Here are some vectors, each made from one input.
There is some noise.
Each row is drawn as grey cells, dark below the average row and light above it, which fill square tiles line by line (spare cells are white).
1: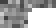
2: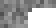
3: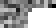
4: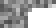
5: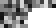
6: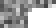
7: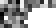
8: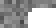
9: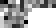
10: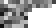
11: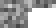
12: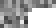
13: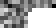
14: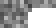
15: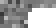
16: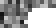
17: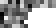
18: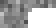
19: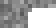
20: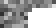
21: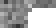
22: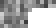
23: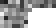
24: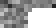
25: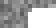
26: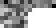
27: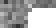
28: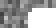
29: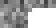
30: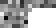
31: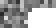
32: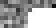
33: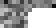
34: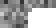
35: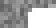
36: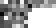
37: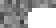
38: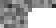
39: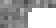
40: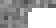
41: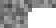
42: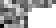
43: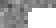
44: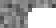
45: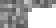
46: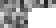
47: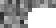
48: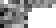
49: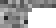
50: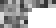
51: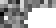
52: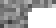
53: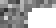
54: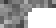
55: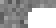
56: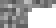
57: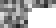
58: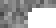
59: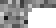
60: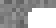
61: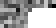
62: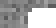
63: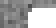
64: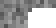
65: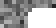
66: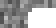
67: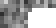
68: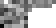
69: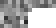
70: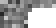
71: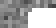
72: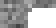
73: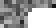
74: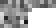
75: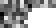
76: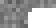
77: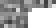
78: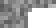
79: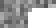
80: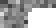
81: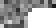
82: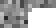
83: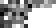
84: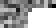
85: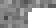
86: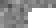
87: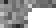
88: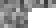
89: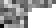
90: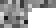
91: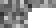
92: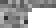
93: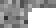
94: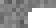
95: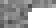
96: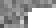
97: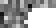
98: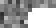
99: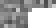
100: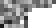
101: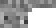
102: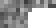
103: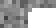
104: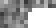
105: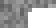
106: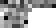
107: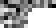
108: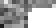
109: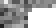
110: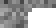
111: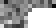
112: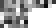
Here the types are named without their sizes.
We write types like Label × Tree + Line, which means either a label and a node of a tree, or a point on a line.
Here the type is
Line.
